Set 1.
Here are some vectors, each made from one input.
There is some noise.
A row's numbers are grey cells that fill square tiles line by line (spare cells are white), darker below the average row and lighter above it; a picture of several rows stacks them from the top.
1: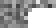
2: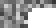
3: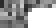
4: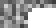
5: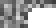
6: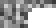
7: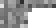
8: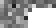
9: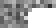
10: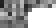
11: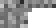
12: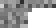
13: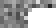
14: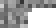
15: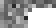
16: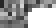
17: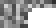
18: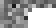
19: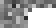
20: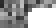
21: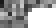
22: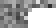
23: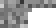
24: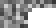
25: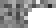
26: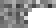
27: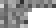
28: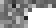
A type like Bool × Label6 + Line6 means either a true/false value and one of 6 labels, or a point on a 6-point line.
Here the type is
Line5.
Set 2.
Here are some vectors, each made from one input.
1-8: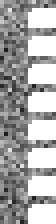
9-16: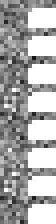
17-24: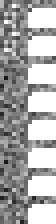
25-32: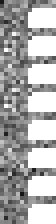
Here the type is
Line5.
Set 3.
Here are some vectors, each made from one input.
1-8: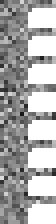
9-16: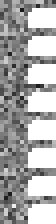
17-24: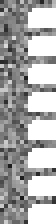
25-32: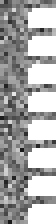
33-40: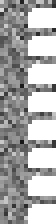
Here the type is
Bool × Bool × Bool.
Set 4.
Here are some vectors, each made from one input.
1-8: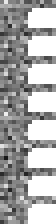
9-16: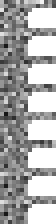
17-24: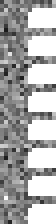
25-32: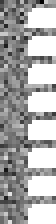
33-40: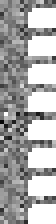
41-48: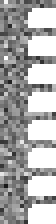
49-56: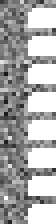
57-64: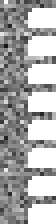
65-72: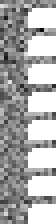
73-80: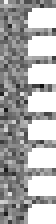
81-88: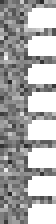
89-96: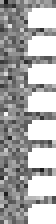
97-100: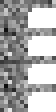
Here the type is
Bool × Bool × Bool.
